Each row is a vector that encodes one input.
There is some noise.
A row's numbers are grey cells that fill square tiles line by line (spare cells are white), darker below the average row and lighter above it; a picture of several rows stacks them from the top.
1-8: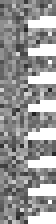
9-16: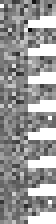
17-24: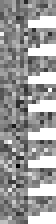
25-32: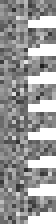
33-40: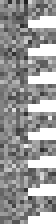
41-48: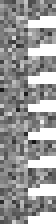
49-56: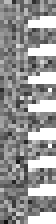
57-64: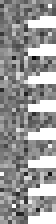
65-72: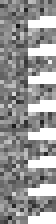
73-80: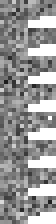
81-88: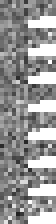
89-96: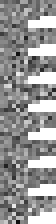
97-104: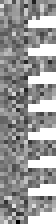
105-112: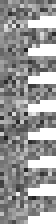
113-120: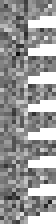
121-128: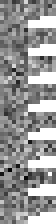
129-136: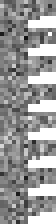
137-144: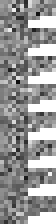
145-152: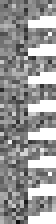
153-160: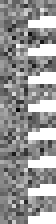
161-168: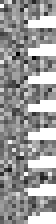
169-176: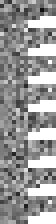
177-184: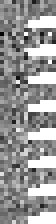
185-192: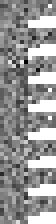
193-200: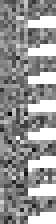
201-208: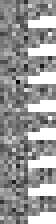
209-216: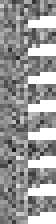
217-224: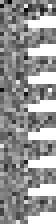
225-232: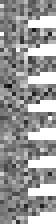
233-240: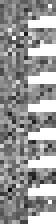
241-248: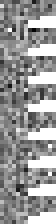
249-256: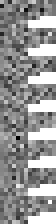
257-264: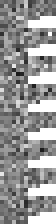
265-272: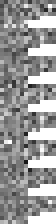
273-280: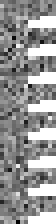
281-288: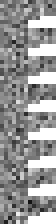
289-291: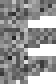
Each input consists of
either a point on a 6-point circle and a true/false value, or a point on each of two 6-point lines.
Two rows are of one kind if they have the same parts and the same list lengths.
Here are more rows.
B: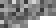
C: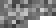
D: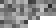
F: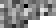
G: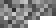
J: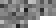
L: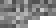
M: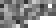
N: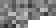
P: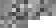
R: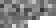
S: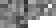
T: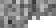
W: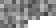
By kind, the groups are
B, J, M, P, R, S
C, D, F, G, L, N, T, W

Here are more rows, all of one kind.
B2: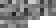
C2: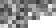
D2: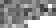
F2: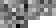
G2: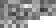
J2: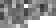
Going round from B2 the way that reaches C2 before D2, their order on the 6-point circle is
B2, F2, C2, D2, G2, J2.
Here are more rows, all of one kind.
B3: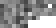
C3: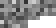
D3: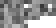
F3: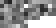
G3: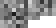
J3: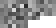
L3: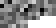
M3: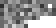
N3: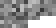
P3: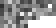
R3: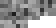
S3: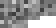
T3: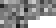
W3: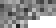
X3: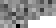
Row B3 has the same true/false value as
D3, F3, M3 and P3.
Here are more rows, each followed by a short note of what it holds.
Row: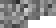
a point on each of two 6-point lines
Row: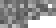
a point on a 6-point circle and a true/false value
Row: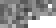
a point on a 6-point circle and a true/false value
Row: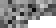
a point on each of two 6-point lines
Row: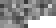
a point on a 6-point circle and a true/false value
